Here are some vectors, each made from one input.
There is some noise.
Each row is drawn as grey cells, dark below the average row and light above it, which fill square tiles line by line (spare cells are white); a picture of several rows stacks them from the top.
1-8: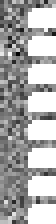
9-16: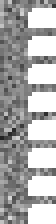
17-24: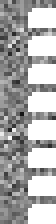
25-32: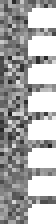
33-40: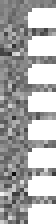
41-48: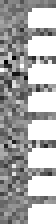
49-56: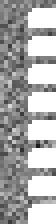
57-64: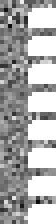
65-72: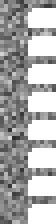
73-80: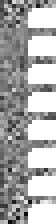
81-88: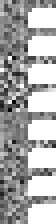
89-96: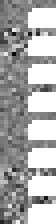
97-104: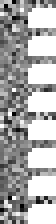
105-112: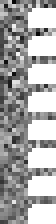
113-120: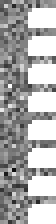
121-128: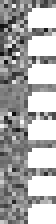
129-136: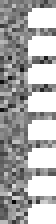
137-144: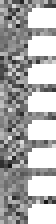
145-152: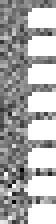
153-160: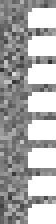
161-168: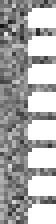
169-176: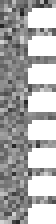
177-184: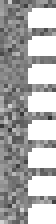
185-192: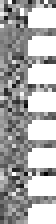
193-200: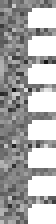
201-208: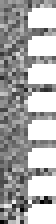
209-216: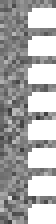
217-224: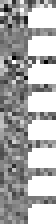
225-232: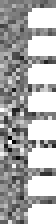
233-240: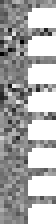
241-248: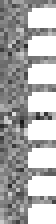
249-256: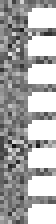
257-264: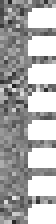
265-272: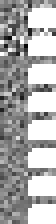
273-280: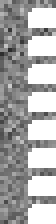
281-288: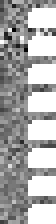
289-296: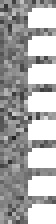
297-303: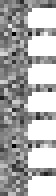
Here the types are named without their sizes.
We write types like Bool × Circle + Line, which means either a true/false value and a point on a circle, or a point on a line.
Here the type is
Bool × Bool × Bool × Bool + Circle.
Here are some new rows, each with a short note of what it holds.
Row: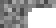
a point on a circle
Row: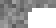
four true/false values
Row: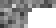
four true/false values
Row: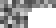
a point on a circle
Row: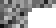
four true/false values
